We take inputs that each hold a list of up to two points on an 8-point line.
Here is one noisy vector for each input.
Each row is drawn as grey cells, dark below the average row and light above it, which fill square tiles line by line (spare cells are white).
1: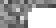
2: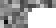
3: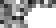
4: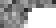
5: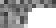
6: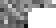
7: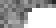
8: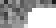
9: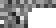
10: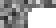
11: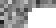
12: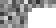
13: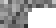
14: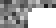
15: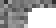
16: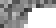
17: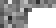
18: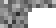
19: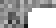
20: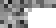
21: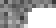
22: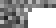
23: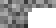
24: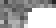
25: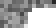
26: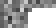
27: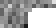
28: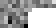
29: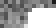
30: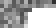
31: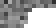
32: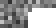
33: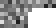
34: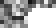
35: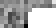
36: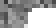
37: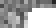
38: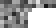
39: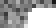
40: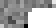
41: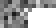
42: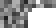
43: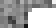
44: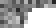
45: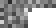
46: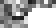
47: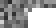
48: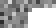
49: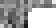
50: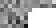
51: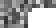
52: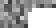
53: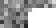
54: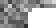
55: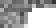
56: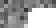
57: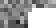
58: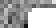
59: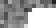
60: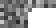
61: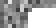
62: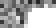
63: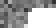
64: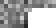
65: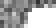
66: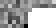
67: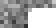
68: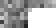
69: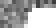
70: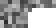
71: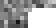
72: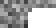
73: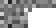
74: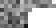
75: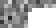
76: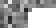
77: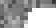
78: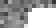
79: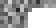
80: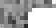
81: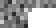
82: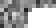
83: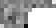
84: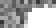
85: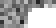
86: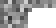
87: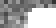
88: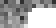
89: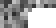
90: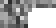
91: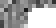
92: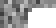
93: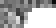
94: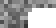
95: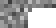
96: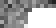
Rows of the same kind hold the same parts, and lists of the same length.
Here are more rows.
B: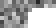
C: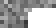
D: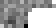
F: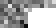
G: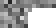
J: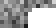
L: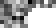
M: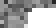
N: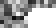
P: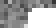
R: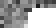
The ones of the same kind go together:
B, M, P, R
C, D, F, G, J
L, N

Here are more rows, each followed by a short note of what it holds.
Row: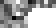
the empty list
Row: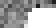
a list of one item
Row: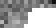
a list of one item
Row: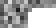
a list of one item
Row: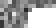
a list of one item
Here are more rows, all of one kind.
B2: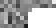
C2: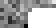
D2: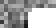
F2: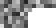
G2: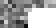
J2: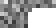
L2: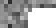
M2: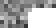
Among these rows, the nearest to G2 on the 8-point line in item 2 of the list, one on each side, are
B2 and C2.
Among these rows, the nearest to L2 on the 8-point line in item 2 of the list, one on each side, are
D2 and M2.
